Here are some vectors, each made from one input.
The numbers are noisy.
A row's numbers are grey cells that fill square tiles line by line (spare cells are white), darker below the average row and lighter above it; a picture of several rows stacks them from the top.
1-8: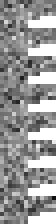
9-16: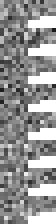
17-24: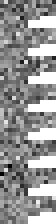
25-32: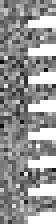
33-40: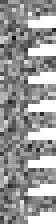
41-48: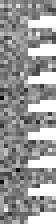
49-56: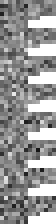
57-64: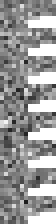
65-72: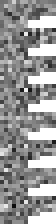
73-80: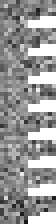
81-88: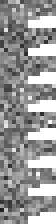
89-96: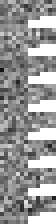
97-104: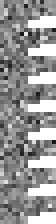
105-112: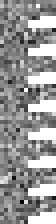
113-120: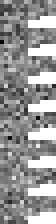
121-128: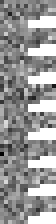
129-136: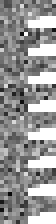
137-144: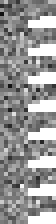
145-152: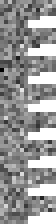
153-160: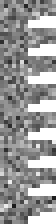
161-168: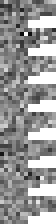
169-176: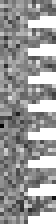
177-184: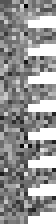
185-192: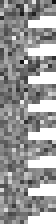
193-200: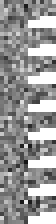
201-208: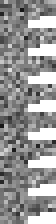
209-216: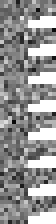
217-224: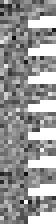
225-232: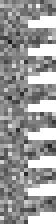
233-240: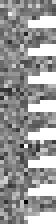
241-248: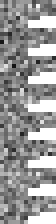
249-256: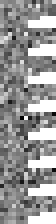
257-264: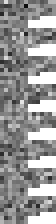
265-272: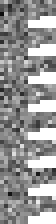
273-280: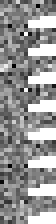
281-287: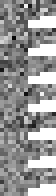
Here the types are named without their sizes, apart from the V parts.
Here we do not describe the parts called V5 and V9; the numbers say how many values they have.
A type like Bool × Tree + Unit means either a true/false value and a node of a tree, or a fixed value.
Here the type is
((Bool × V5 + Unit) × Label + V9) × Label.
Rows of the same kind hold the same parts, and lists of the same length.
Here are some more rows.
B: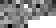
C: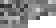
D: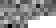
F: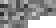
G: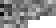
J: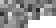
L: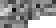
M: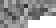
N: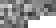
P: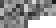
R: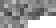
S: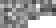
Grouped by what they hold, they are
B, D, L, N, P
C, G, J, S
F, M, R

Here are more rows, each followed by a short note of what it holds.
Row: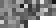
a label and a value of V9
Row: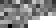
a label and a value of V9
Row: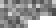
two labels, a true/false value and a value of V5
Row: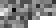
a label and a value of V9
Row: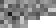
two labels, a true/false value and a value of V5
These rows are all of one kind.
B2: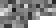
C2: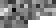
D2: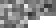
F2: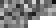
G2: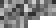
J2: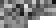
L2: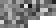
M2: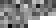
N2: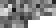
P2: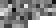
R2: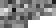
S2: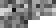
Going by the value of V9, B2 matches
D2, J2 and P2.
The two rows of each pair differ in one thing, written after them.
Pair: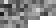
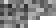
the value of V5
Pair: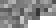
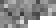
the value of V5
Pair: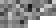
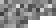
one of the two labels
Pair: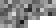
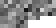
the value of V5
